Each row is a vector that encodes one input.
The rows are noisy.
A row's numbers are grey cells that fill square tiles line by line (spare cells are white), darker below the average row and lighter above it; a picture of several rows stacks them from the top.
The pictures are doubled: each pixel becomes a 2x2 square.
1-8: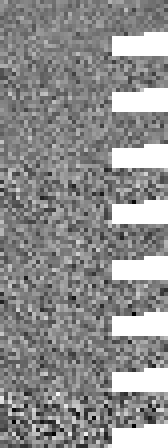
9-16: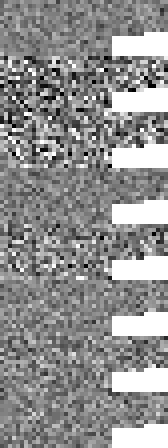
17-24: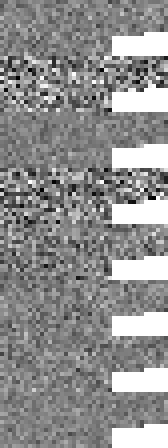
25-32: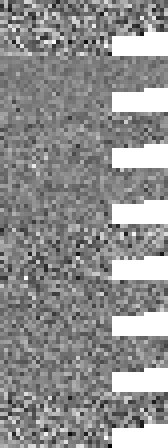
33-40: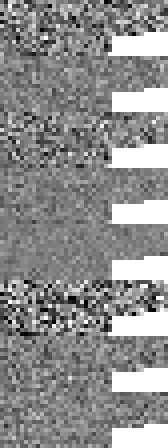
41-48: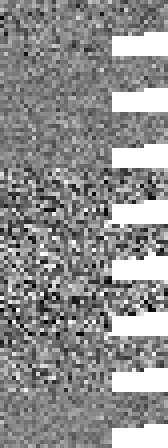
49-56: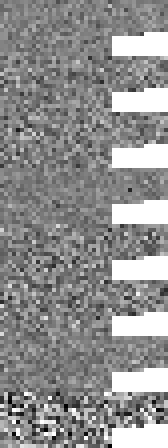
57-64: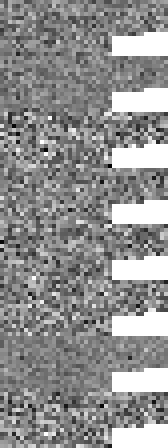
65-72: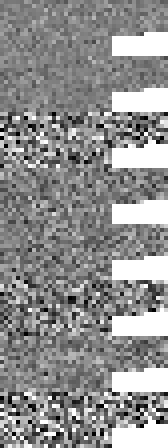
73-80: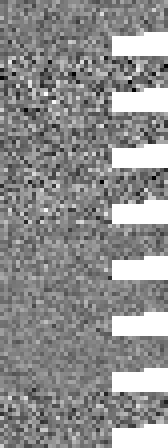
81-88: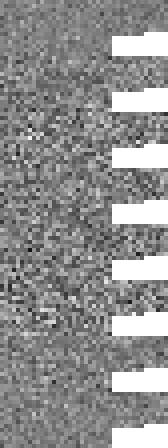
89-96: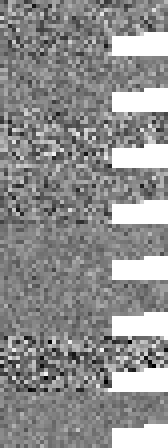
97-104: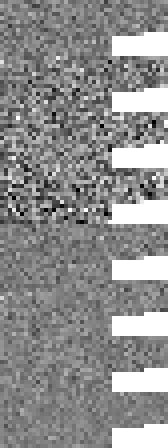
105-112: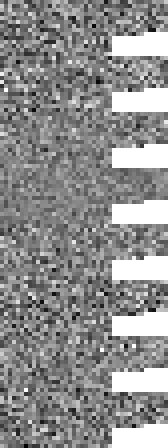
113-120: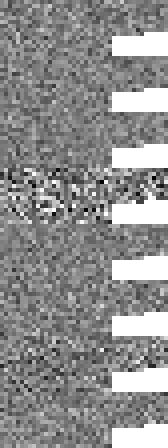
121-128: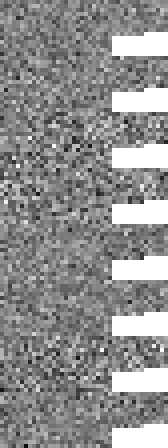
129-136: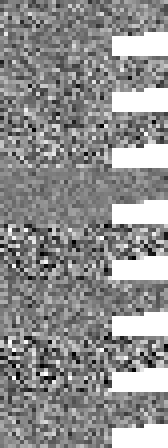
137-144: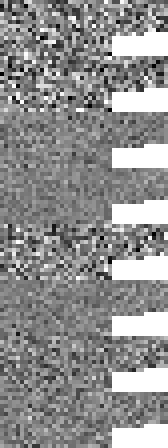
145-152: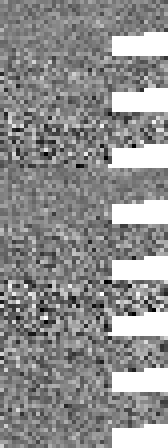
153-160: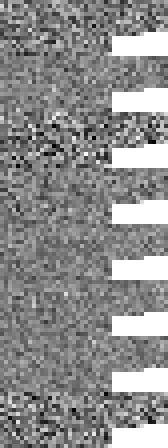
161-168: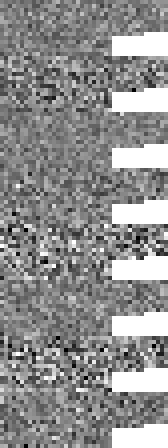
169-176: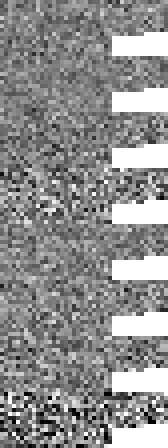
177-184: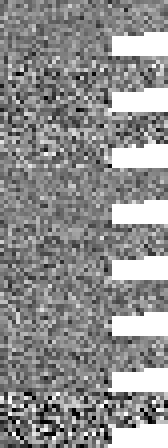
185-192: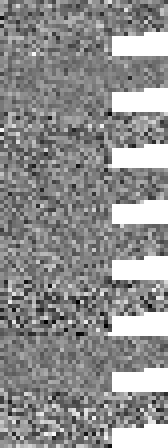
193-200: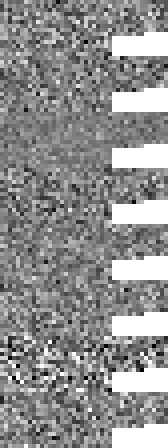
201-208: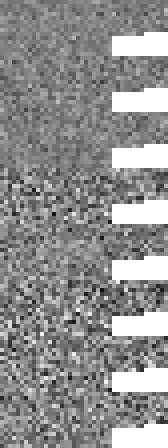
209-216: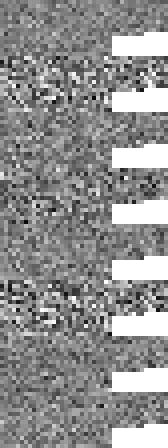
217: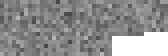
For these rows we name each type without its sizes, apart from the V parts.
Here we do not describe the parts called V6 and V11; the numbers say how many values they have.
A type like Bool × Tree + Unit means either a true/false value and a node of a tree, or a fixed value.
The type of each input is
(Bool × Line × Line + V11) × V6 + Unit.
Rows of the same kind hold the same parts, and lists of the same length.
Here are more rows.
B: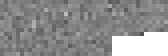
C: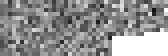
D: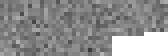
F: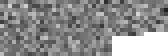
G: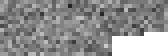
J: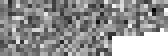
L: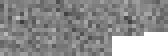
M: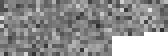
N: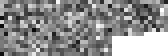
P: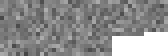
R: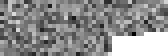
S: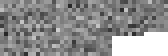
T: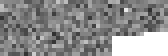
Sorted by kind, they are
B, D, G, M, P, R, S
C, J
F, L, N, T

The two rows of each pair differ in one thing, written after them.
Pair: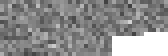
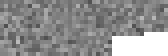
the value of V6
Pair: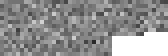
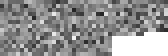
the value of V6
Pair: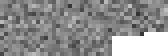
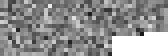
the value of V6
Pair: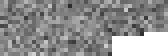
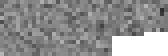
the value of V11
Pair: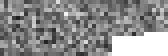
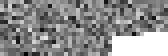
the value of V6
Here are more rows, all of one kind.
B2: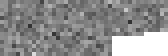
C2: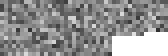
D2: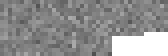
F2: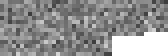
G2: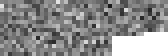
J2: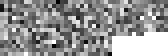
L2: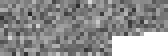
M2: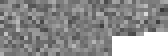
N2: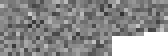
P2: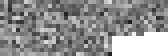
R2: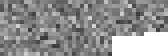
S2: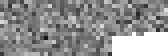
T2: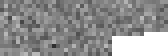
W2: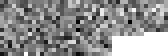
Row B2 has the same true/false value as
F2, G2, N2 and T2.
